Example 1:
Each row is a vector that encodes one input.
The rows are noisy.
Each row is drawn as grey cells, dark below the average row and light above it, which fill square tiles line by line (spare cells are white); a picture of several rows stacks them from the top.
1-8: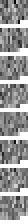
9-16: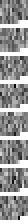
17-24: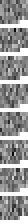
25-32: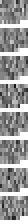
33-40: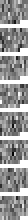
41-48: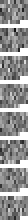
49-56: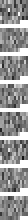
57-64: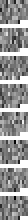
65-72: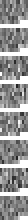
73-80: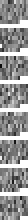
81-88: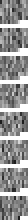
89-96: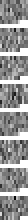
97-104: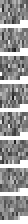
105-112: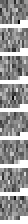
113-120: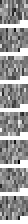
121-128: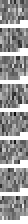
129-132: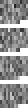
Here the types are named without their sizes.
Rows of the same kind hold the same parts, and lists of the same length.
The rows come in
2 kinds.
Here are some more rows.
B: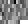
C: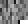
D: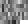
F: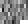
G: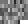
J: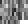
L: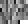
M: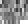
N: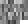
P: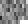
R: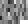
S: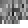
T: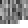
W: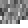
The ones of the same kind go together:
B, C, G, L, W
D, F, J, M, N, P, R, S, T

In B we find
a label and a point on a line.
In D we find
a node of a tree.
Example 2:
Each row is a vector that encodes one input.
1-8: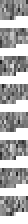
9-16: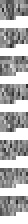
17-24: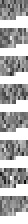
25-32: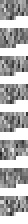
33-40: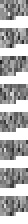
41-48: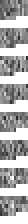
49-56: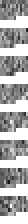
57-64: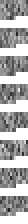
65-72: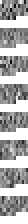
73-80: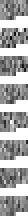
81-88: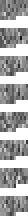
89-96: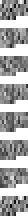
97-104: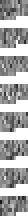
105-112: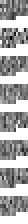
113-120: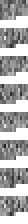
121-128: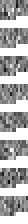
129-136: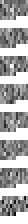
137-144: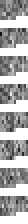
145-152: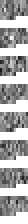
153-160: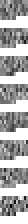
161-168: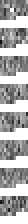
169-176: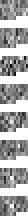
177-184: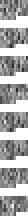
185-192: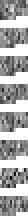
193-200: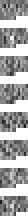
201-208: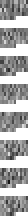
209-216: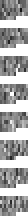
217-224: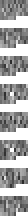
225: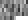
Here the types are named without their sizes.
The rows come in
4 kinds.
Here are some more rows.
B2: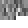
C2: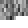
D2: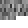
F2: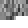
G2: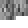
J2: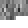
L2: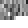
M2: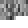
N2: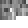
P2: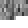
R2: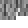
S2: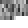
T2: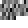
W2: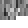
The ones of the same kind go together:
B2, D2, R2, W2
C2, F2, G2, J2, L2, M2, P2, S2
N2
T2

